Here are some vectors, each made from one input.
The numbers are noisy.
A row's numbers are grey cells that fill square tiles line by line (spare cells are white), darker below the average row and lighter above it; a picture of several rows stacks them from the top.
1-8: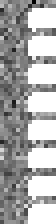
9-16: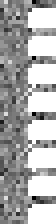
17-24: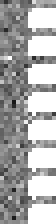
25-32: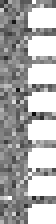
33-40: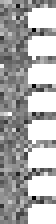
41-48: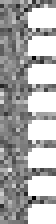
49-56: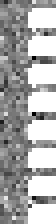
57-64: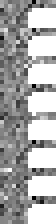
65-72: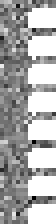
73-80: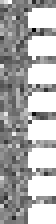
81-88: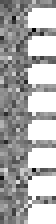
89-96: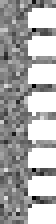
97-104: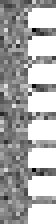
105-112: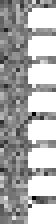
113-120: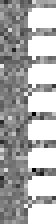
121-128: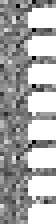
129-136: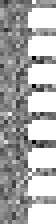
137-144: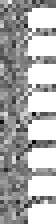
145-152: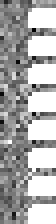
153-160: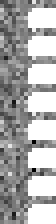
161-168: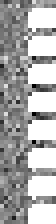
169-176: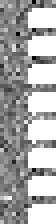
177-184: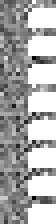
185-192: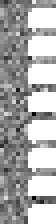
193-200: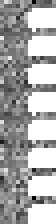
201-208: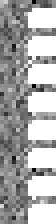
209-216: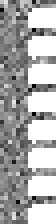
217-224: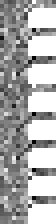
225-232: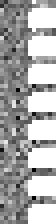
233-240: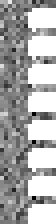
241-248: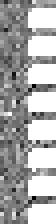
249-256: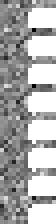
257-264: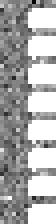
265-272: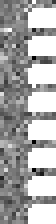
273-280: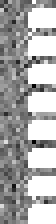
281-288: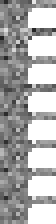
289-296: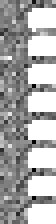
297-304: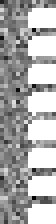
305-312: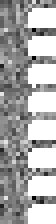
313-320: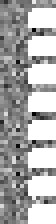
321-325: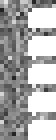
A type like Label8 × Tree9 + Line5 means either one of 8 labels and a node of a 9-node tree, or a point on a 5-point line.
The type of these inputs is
Bool × (Line14 + Tree12).
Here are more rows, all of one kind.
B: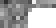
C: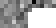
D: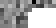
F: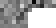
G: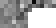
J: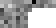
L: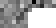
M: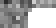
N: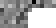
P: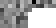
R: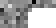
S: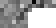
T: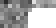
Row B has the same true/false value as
M and T.
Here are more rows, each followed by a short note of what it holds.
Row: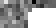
a point on a 14-point line and a true/false value
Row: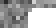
a node of a 12-node tree and a true/false value
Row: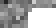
a node of a 12-node tree and a true/false value
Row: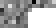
a node of a 12-node tree and a true/false value
